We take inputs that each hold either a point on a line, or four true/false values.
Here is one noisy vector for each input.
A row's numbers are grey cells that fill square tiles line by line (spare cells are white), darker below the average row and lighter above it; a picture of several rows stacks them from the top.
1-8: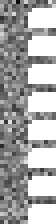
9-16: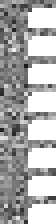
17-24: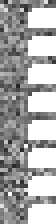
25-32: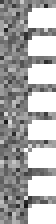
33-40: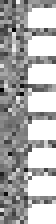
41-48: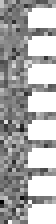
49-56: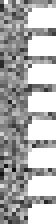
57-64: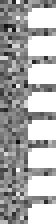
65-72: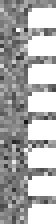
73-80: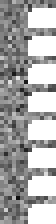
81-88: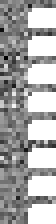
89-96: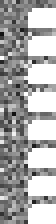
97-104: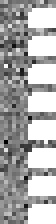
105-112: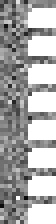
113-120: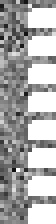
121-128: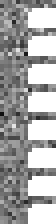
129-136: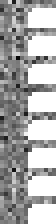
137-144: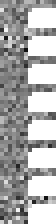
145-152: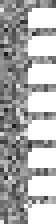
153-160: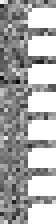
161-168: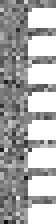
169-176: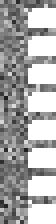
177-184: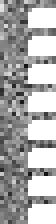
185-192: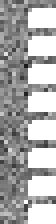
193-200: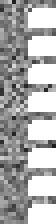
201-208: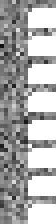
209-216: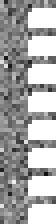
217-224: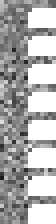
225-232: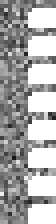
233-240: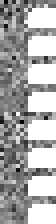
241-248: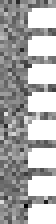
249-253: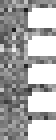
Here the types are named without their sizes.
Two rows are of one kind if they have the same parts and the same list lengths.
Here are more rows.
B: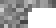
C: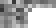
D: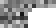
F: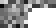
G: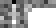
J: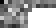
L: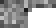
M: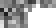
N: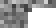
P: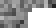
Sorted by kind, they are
B, J, L, N, P
C, D, F, G, M

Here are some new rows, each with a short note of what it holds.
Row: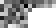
a point on a line
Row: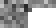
four true/false values
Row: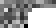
a point on a line
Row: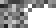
a point on a line
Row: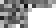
a point on a line
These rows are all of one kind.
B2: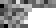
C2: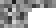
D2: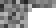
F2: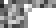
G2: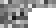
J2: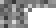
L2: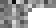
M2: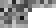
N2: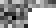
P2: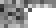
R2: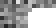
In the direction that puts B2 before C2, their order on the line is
F2, J2, L2, P2, M2, D2, R2, B2, C2, G2, N2.
